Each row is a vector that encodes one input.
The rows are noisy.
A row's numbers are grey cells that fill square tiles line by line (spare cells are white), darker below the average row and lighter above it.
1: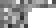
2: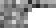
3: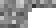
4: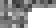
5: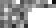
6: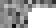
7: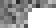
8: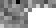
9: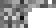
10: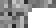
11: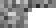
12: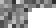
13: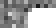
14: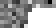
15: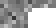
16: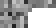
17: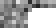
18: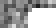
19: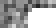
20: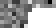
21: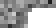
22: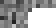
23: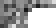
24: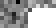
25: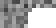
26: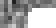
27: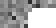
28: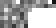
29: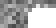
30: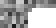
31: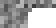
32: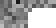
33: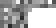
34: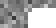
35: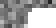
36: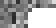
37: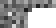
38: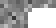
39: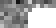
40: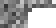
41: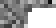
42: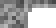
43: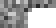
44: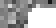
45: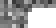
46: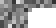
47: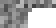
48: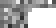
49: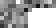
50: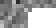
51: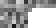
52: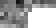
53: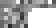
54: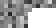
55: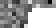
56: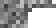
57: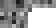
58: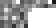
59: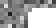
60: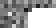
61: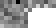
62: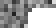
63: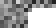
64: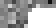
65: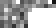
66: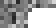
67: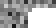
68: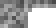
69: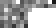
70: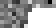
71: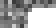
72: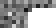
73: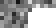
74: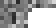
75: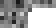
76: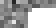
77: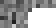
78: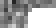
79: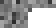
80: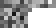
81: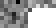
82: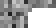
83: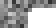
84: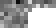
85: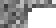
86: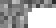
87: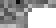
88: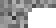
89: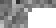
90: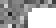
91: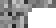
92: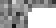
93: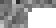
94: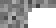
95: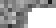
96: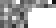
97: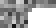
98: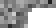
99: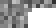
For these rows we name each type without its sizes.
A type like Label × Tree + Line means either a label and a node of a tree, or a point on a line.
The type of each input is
(Bool × Bool × Bool × Bool + Unit) × Line.
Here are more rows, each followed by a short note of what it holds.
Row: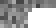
a point on a line and four true/false values
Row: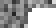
a point on a line and four true/false values
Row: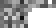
a point on a line
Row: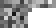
a point on a line
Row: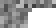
a point on a line and four true/false values
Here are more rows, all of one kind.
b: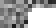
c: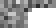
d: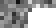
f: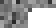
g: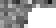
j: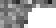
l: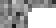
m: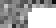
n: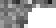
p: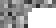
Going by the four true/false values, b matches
g, j and n.
